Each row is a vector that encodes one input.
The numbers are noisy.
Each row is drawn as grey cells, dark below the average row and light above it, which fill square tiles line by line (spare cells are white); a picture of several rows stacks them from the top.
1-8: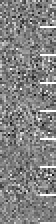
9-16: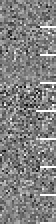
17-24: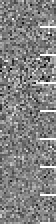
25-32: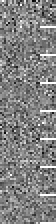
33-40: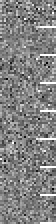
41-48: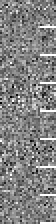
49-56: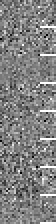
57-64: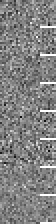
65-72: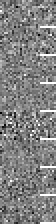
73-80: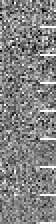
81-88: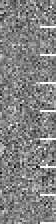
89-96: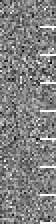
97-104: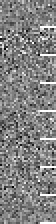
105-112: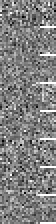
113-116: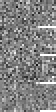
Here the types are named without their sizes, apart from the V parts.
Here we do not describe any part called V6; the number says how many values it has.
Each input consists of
a value of V6, together with either a point on a line, or a node of a tree.
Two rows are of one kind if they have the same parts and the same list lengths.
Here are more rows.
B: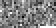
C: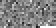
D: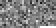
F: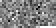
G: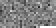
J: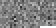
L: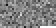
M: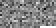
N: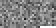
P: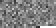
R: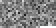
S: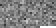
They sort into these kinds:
B, C, J, P
D, F, G, L, M, N, R, S

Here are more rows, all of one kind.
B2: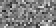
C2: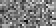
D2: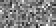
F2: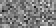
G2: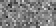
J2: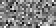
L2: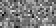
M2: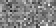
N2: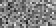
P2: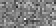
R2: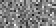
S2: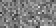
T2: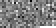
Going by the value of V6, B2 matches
C2, F2 and L2.
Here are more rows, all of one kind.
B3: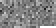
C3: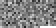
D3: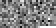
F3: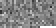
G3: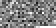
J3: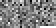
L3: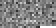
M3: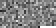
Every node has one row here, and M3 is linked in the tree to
J3.
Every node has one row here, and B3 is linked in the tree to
F3 and J3.
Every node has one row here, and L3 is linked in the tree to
D3.
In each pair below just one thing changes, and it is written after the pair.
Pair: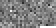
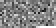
the value of V6
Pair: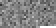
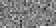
the value of V6
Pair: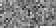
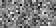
the node of the tree
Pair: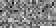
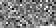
the value of V6
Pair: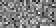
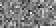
the value of V6
